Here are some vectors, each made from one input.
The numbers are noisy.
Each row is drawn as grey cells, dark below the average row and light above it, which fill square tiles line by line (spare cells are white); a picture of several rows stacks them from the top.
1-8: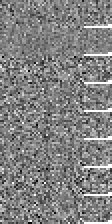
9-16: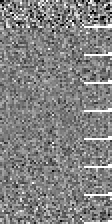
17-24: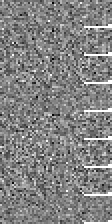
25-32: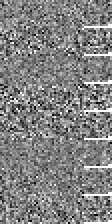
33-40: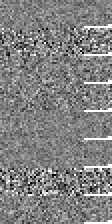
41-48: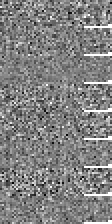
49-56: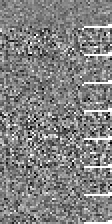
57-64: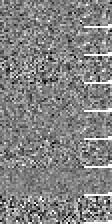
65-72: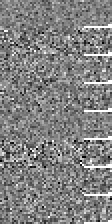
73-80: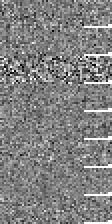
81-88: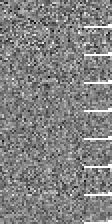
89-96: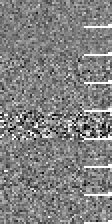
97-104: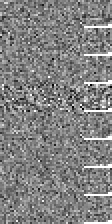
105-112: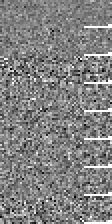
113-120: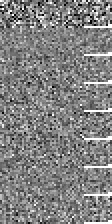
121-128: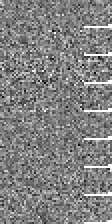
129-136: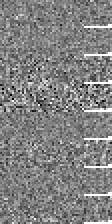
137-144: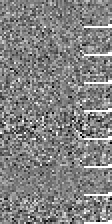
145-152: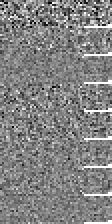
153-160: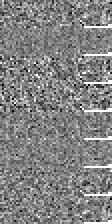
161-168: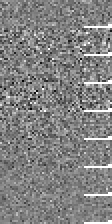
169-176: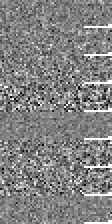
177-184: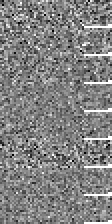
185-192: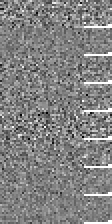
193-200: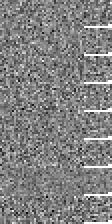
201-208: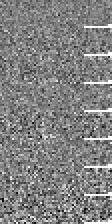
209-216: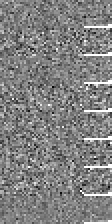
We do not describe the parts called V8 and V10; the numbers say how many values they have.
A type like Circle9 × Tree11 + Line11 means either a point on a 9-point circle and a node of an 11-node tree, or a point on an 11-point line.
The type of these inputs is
(Bool × Circle6 + V10) × V8 + Circle9.
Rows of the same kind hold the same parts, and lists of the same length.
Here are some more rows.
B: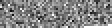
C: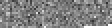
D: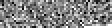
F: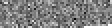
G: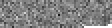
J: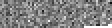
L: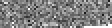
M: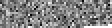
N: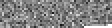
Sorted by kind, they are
B, D, F, L
C, G, M, N
J

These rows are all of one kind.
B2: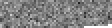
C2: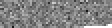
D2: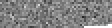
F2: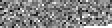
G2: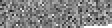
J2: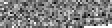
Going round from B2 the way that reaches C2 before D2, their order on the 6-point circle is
B2, C2, D2, J2, F2, G2.
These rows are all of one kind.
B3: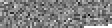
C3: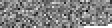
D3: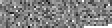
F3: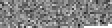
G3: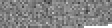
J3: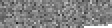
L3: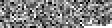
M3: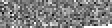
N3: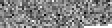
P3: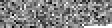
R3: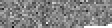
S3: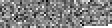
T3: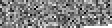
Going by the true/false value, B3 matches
J3, L3, M3 and P3.
